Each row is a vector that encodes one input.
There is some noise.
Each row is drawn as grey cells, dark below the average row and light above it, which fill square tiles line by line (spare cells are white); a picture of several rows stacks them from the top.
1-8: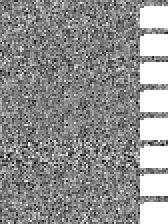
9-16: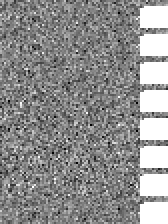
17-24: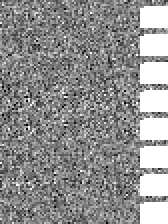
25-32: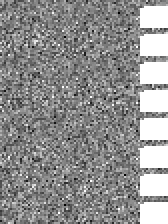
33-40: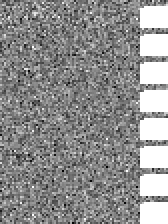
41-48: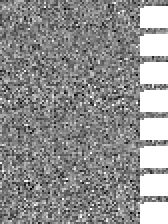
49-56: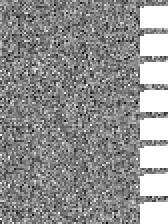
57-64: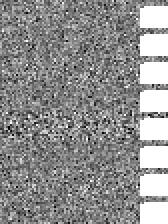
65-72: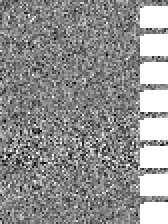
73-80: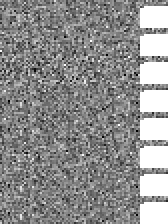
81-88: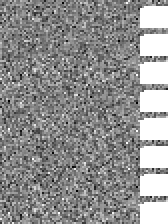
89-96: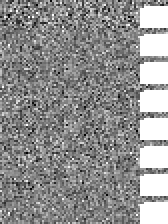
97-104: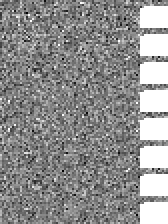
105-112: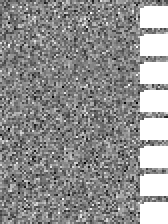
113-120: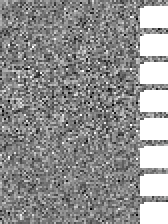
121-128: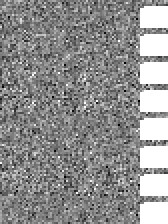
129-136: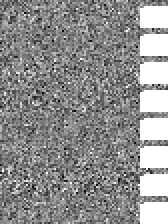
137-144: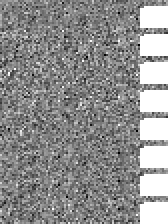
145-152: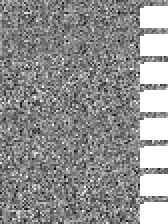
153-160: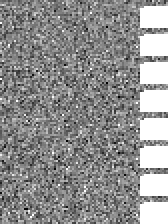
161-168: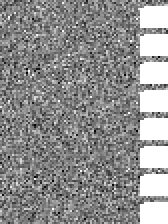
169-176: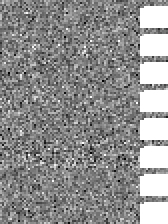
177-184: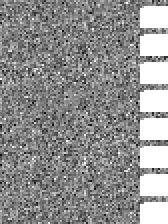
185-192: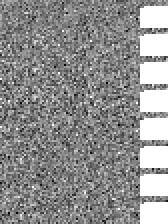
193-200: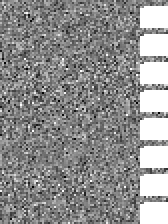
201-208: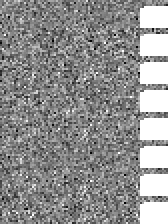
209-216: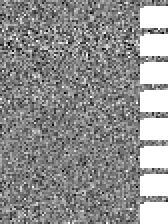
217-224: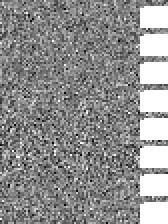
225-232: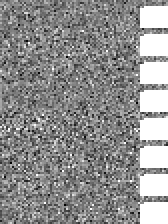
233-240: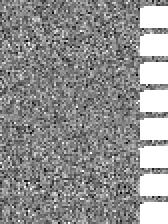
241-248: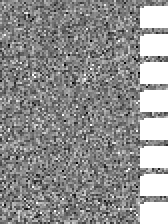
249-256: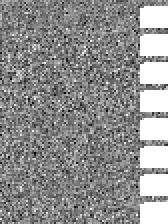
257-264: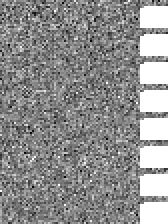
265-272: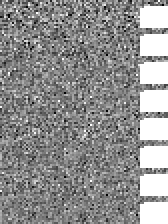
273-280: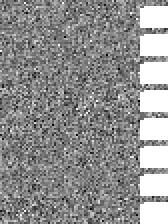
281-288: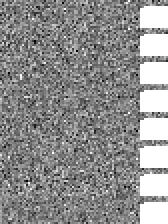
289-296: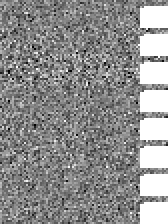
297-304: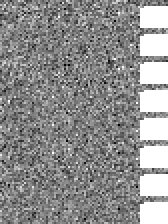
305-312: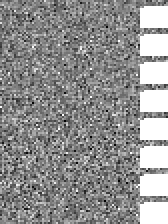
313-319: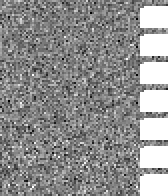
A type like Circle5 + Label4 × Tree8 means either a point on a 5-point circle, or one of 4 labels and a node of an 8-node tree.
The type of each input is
List2(Circle8).
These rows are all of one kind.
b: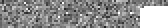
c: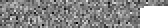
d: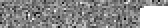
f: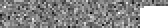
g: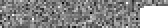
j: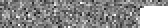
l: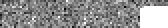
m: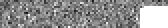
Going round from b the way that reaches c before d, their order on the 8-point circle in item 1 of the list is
b, l, c, f, g, d, j, m.
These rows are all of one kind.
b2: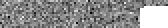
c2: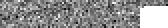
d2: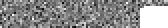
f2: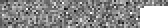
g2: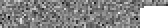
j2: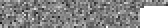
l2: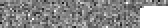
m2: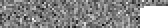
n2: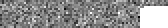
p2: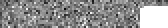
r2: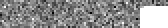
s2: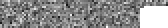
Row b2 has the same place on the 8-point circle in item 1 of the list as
d2 and g2.
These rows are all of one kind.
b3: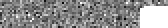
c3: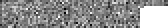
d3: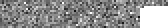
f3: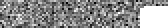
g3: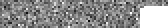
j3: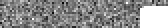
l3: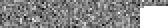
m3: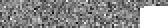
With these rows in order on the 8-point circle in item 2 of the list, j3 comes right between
b3 and l3.
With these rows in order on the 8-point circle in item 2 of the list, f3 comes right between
d3 and l3.
